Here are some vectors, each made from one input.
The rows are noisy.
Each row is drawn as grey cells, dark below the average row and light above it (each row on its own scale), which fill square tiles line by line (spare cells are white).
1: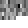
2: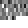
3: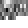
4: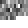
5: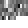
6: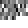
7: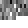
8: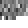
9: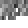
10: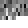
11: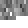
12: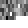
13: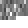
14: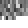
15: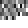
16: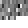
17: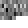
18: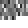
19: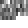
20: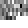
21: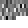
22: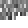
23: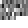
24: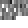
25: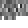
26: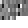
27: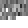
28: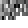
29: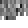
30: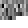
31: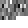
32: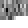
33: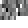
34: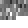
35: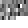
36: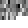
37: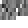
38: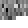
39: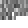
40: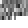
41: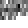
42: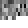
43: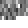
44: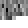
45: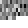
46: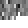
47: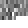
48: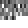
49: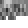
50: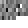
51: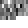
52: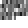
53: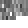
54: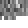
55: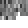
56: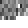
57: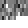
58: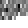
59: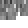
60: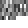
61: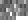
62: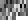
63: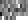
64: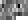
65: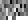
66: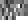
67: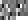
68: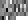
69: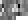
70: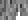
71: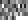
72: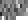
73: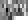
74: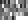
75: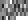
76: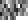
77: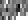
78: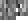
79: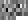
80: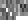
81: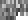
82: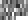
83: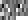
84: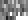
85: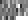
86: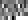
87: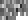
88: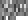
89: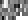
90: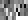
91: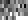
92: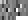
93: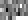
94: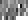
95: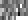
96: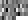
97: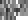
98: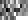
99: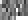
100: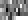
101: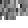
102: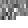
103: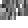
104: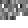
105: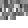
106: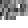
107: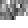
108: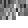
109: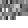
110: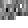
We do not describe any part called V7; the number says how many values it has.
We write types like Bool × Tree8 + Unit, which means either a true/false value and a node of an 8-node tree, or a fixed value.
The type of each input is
(Bool × Bool × Bool + V7) × Tree8.
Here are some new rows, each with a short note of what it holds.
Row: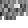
a node of an 8-node tree and three true/false values
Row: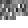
a node of an 8-node tree and three true/false values
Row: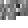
a node of an 8-node tree and a value of V7
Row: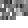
a node of an 8-node tree and three true/false values
